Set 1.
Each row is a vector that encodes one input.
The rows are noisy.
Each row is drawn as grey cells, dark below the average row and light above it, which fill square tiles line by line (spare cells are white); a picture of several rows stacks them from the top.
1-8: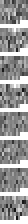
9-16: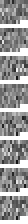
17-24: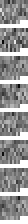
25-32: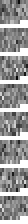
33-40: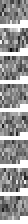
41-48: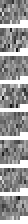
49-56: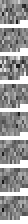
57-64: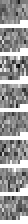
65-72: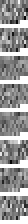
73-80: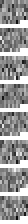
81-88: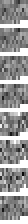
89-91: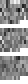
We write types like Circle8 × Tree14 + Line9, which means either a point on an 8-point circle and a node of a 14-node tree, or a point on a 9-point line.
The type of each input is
Line8 + Line9.
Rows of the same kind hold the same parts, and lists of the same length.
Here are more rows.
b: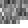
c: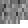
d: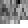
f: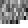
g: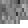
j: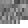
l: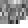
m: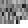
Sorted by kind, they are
b, c, d, g, j
f, l, m

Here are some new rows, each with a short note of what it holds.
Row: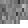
a point on a 9-point line
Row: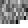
a point on an 8-point line
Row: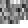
a point on an 8-point line
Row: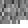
a point on a 9-point line
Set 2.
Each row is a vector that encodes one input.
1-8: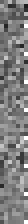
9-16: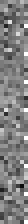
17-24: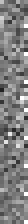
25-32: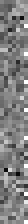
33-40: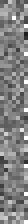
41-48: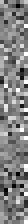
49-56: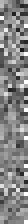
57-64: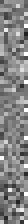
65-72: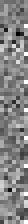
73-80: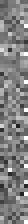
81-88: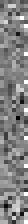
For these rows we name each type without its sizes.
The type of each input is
Bool × Bool × Bool + Line.
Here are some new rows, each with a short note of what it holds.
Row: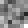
three true/false values
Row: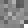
three true/false values
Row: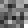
a point on a line
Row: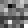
a point on a line
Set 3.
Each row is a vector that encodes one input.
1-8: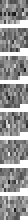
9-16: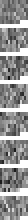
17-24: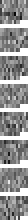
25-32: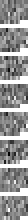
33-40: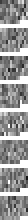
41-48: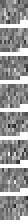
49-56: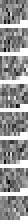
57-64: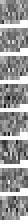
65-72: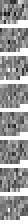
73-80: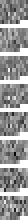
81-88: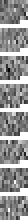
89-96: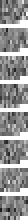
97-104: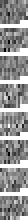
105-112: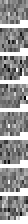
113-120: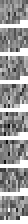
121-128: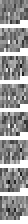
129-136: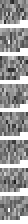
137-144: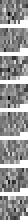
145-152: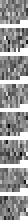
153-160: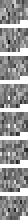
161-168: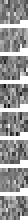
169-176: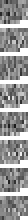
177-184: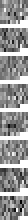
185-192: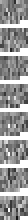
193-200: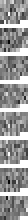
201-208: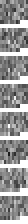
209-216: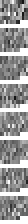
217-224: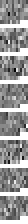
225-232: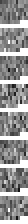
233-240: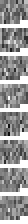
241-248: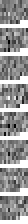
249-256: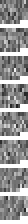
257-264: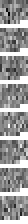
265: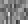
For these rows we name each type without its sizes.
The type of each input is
(Bool × Bool × Bool + Unit) × Line.
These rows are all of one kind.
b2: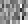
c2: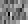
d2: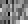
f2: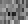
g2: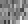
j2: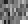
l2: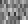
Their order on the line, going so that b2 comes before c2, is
b2, l2, c2, f2, j2, g2, d2.
